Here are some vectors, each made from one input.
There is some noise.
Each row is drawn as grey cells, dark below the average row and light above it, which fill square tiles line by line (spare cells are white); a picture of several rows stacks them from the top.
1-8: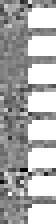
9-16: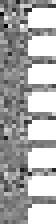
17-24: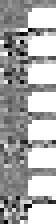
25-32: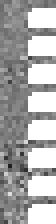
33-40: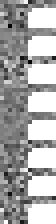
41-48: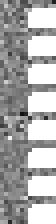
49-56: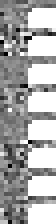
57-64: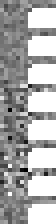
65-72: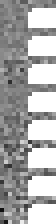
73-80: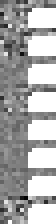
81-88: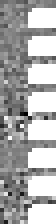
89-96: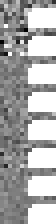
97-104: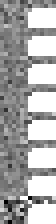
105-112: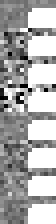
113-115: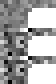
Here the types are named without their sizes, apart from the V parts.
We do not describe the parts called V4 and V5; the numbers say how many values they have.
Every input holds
three true/false values, a value of V4 and a value of V5, together with either a point on a circle, or a fixed value.
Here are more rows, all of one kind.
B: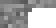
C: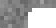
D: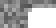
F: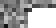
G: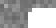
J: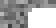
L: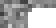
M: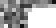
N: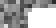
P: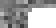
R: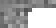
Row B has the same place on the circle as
F, G, M and N.
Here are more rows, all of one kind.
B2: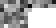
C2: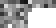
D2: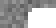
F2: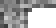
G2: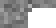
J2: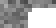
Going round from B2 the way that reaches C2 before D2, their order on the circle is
B2, F2, C2, D2, G2, J2.
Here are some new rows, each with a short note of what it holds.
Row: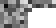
three true/false values, a value of V4 and a value of V5
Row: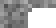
three true/false values, a value of V4 and a value of V5
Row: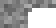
three true/false values, a value of V4 and a value of V5
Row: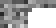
a point on a circle, three true/false values, a value of V4 and a value of V5
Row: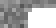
three true/false values, a value of V4 and a value of V5
